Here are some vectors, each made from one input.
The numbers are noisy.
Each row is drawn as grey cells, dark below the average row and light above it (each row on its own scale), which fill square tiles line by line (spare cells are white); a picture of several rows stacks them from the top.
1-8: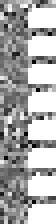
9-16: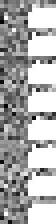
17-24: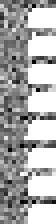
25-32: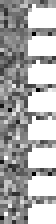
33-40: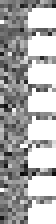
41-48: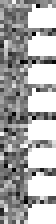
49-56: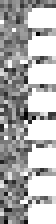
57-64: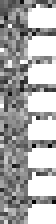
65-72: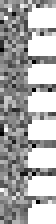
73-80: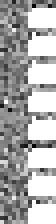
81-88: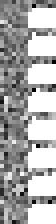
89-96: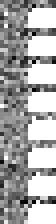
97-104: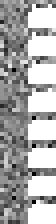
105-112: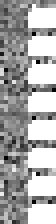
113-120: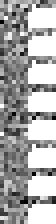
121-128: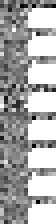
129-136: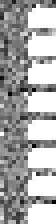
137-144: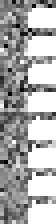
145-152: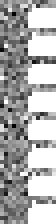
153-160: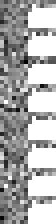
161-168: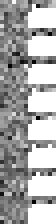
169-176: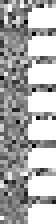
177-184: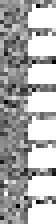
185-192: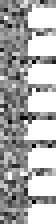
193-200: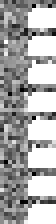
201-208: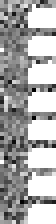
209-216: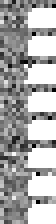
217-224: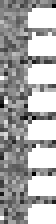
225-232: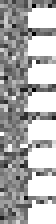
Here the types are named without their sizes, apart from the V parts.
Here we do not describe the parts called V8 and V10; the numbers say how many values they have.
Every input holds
a true/false value, together with either a label and a value of V8, or a value of V10.
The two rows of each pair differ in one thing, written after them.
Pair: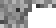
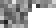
the value of V8
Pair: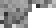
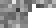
the value of V8
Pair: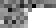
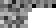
the value of V8
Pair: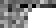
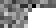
the label
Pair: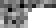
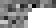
the value of V8
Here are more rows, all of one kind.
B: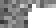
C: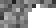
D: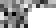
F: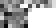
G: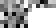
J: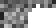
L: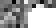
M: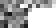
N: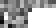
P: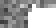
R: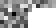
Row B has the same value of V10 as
J and P.
